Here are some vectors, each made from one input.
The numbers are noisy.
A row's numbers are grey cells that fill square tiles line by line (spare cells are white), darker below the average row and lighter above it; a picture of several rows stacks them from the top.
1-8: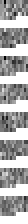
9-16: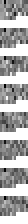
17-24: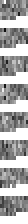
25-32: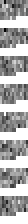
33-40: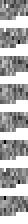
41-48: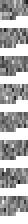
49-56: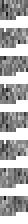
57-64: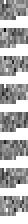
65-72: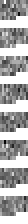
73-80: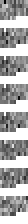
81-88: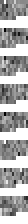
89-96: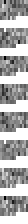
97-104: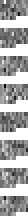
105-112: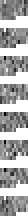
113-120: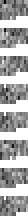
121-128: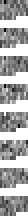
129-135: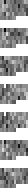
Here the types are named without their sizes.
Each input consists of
a point on a line, together with either a fixed value, or four true/false values.
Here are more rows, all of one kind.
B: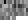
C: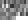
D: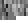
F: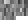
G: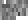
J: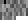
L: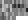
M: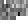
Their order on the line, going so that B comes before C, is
L, B, J, C, F, D, G, M.
